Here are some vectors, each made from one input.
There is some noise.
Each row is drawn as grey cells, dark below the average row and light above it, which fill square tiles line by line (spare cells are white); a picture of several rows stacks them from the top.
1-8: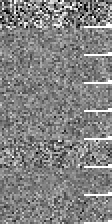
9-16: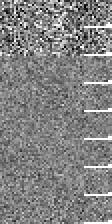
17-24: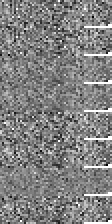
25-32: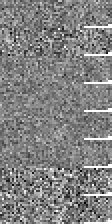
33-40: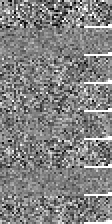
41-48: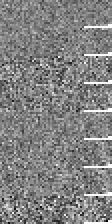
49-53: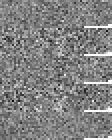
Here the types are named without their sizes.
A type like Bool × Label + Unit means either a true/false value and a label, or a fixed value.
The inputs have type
Line + Tree.
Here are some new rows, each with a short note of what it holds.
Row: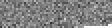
a node of a tree
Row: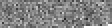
a point on a line
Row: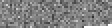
a node of a tree
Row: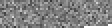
a point on a line
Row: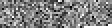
a point on a line
